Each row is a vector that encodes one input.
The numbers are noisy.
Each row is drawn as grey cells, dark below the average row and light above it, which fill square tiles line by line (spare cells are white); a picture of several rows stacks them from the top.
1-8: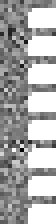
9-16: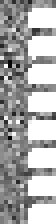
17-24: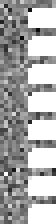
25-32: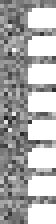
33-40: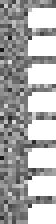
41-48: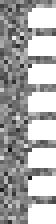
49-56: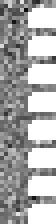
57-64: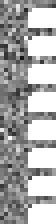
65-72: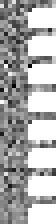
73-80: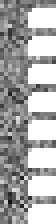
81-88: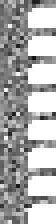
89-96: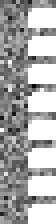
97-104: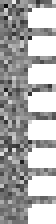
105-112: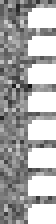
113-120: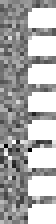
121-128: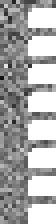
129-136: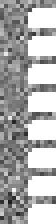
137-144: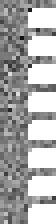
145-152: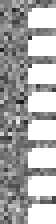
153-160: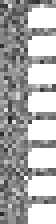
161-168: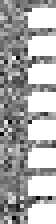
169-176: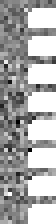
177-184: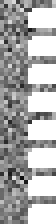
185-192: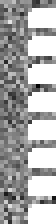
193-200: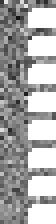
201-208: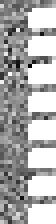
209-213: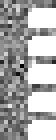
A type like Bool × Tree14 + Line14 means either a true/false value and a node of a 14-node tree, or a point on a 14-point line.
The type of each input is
Label7 + Line14.
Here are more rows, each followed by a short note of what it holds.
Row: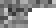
one of 7 labels
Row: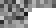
one of 7 labels
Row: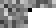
one of 7 labels
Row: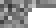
one of 7 labels
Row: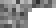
a point on a 14-point line
